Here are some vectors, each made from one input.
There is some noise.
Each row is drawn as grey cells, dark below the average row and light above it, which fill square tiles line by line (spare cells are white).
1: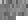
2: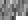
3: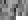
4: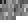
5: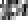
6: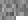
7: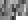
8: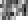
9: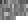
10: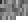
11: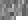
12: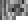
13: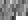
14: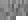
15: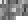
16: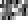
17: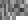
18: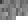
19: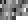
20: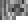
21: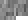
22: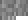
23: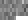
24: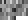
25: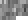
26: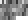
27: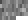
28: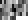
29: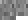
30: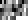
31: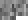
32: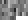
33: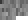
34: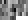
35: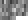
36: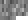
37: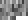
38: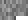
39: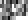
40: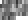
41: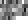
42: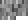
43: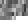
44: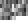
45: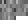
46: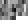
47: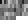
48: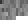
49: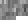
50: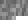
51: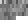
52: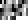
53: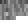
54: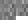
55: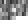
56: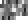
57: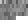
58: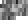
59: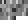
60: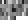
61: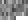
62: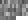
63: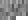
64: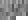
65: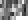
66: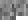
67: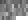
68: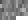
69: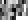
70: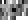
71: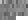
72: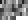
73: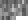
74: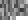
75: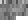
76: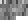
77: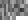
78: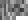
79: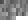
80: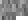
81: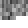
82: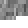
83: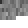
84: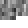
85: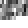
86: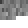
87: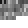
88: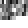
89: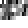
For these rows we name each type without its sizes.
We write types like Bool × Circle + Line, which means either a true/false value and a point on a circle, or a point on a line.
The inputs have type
List(Line).
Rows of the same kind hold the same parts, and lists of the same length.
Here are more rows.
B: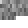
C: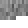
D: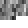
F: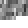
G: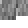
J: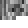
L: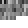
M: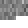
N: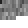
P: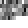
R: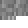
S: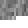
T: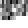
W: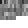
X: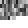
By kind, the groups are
B, D, G, L, T, W
C, F, M, N, P, R, S
J, X

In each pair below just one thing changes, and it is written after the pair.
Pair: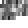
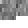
the place on the line in item 2 of the list
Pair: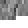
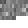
the place on the line in item 1 of the list
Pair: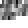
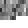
the place on the line in item 1 of the list
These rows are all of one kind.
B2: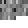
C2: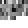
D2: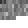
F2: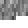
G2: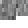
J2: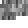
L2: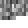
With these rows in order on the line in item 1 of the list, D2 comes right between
B2 and L2.
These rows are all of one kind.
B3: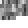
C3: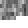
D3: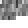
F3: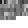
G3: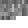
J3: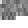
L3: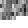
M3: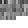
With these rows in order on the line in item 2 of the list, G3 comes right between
B3 and C3.
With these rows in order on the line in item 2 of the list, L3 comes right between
F3 and M3.
